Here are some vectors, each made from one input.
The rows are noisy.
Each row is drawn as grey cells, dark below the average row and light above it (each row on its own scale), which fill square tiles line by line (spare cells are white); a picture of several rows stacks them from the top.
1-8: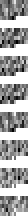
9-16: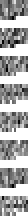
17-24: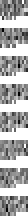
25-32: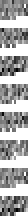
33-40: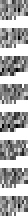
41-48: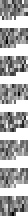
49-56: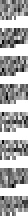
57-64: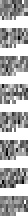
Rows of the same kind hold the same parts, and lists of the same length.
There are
2 kinds of row.
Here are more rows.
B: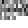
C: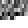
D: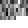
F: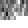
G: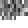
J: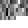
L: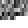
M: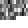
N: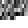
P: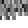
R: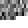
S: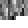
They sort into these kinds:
B, D, F, G, J, P
C, L, M, N, R, S

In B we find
a node of a 7-node tree.
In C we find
a point on a 4-point line.
